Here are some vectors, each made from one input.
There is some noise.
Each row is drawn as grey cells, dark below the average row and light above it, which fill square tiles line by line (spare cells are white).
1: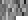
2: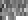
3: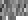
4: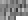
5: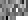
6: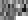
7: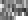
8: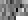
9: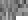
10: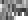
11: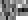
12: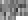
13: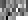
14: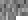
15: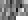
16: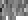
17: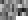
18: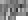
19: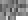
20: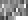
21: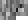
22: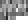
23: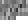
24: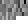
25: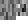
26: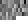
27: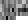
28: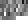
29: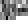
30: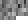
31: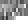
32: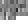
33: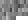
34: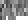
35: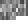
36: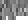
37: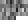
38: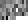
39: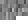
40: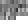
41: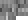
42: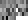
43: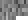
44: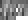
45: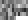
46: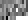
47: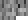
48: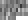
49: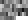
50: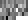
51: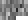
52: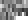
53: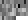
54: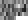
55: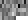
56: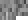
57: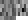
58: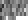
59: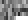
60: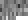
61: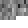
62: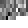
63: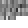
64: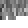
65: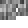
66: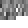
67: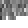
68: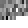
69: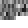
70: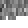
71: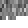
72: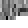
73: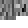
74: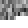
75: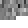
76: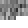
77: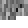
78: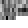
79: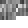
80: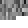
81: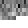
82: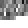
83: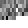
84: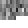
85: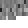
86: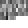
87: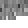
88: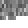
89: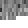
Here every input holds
either a node of an 8-node tree and a true/false value, or a node of a 9-node tree.
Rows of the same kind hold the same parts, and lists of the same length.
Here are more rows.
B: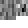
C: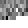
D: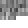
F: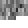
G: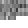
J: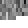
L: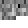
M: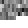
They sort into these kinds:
B, C, M
D, F, G, J, L

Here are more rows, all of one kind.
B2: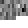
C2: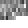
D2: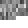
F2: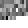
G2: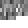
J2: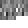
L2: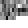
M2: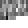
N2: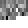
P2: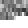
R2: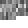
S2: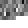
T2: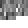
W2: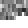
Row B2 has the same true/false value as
L2, P2 and W2.
